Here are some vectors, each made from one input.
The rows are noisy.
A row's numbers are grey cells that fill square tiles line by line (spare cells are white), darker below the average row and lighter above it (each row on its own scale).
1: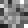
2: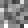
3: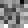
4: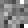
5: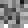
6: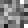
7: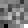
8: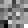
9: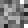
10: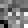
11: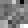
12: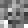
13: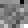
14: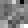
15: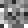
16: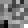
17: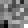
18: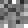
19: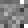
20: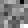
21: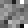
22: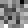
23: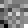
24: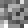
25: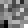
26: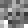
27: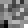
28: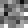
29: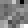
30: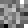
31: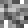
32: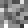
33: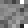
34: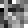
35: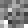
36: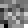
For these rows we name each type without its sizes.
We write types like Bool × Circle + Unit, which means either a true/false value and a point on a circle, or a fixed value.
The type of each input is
Bool × Bool × Bool × Line × Line.
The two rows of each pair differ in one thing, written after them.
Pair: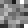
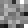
the place on one of the two lines
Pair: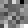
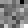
the place on one of the two lines
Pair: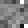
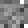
the place on one of the two lines
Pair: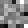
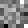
the place on one of the two lines
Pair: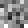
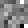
one of the three true/false values
